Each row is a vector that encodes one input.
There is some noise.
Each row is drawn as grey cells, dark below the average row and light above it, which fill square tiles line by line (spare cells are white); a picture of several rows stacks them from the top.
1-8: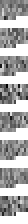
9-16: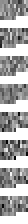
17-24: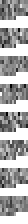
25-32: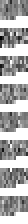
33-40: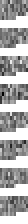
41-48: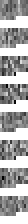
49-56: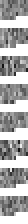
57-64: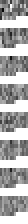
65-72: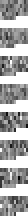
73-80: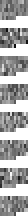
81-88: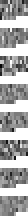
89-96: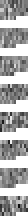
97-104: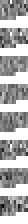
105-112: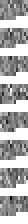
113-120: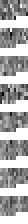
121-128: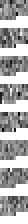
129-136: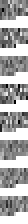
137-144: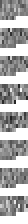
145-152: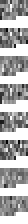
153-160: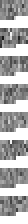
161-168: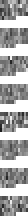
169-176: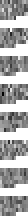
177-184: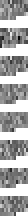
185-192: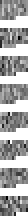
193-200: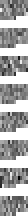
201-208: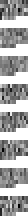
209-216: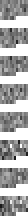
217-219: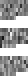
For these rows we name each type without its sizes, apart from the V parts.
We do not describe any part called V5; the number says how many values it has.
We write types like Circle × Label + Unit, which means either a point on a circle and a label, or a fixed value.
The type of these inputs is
Bool × List(V5) + Line.
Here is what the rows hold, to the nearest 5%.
About 30% of them hold a point on a line. The rest hold a true/false value, together with a list of values of V5.
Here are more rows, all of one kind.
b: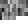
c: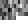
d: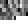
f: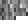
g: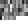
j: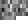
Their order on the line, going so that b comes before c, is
g, b, j, f, c, d.
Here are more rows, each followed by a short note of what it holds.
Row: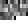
a point on a line
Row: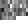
a point on a line
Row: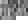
a true/false value, together with the empty list
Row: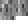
a true/false value, together with the empty list
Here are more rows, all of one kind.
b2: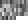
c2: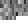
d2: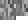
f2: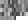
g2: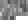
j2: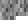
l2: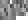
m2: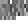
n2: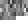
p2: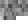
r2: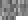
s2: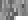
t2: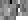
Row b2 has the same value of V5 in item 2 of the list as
g2 and m2.
